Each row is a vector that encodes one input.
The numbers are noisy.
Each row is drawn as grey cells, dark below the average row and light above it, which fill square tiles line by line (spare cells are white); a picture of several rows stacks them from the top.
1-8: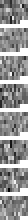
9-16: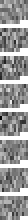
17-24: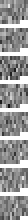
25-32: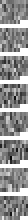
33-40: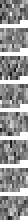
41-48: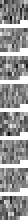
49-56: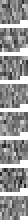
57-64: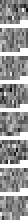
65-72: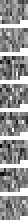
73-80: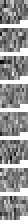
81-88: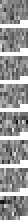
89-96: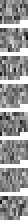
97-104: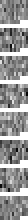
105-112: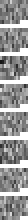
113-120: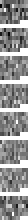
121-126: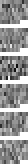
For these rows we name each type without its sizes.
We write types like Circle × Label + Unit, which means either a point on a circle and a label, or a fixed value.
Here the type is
(Bool × Label + Line) × Line.
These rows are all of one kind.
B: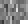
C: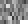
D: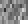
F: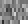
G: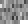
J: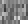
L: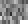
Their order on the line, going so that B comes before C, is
B, F, L, C, G, D, J.
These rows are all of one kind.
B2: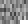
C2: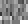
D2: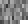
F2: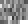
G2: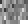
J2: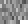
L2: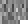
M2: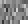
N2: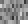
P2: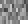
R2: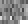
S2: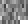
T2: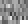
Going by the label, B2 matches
D2, R2 and T2.
